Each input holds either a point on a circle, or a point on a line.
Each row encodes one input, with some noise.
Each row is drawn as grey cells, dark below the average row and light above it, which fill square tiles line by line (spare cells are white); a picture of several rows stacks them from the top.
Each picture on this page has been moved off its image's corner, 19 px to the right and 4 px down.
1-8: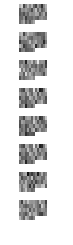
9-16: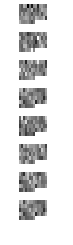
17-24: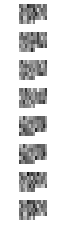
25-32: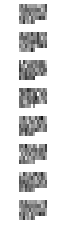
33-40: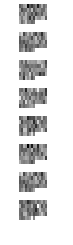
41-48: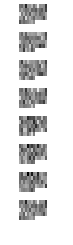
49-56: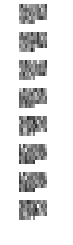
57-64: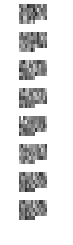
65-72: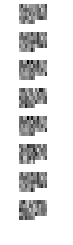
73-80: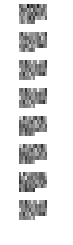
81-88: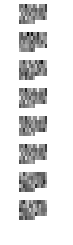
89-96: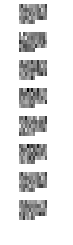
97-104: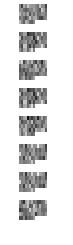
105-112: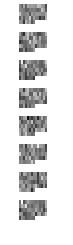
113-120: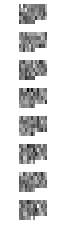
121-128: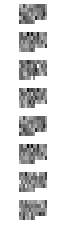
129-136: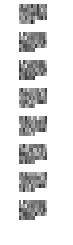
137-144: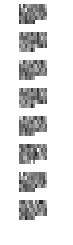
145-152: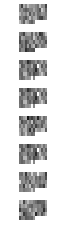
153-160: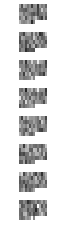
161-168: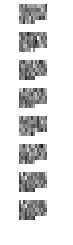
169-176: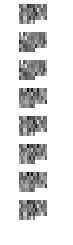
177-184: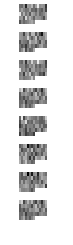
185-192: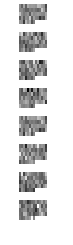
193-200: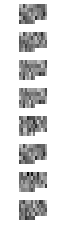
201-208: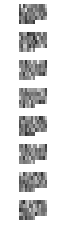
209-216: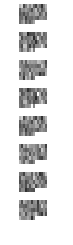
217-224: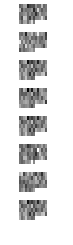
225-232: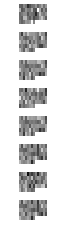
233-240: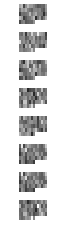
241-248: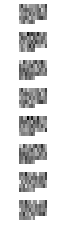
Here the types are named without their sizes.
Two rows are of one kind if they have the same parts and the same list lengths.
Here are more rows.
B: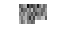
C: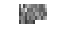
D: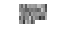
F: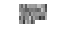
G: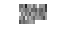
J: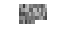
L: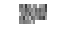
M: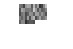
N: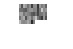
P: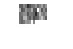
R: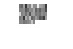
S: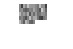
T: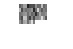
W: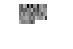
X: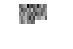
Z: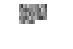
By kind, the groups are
B, D, F, G, L, N, P, R, S, T, W, X, Z
C, J, M

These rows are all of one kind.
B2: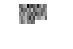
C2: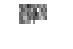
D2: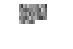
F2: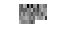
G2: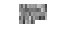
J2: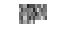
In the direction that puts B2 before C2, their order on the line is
G2, D2, F2, B2, J2, C2.
